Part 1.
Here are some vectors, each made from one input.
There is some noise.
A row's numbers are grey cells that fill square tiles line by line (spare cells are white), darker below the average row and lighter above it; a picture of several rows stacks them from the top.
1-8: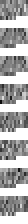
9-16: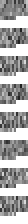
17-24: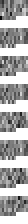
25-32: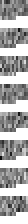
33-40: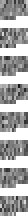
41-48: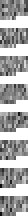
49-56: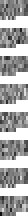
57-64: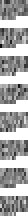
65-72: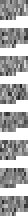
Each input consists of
a node of a 10-node tree.
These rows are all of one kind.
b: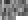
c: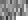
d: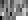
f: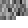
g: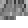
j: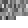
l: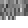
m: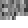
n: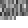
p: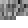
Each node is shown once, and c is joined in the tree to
d, j and n.
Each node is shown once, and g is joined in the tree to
b, j and p.
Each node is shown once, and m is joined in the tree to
l.
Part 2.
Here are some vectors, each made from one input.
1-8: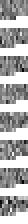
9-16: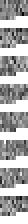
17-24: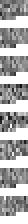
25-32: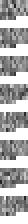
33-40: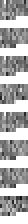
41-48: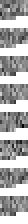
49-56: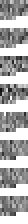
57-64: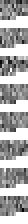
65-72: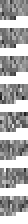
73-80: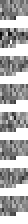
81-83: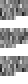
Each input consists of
a point on a 10-point line.
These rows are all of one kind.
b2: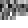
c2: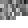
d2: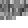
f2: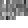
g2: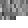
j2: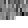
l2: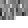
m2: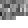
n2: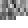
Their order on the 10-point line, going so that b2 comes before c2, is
b2, d2, f2, c2, j2, l2, m2, g2, n2.
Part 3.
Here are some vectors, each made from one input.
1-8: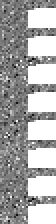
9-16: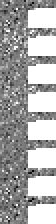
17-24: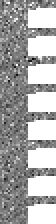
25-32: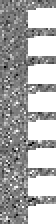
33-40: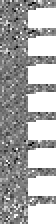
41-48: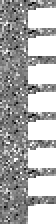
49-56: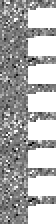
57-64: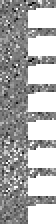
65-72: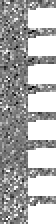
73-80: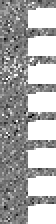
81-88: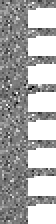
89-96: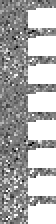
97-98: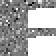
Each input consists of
a point on a 19-point line.
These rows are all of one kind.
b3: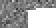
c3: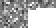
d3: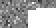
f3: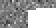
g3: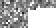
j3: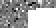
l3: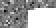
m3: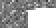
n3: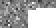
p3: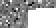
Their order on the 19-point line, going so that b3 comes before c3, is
j3, p3, l3, m3, b3, f3, d3, n3, c3, g3.
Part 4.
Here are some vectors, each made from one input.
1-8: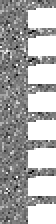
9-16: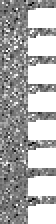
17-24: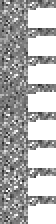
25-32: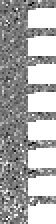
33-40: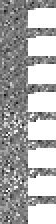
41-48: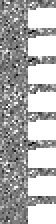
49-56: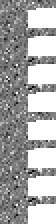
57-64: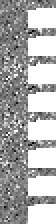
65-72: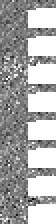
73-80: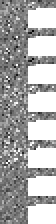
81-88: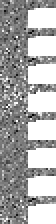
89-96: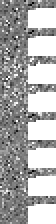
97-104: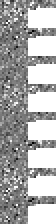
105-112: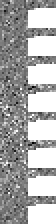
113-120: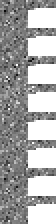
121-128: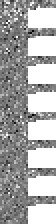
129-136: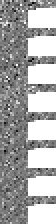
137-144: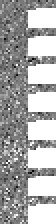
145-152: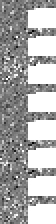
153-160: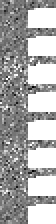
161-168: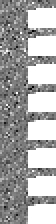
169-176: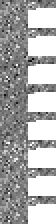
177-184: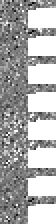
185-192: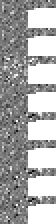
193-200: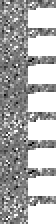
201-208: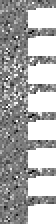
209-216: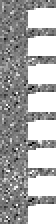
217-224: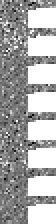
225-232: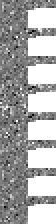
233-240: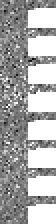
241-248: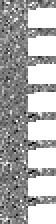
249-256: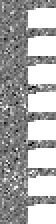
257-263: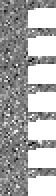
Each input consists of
a point on a 10-point line.
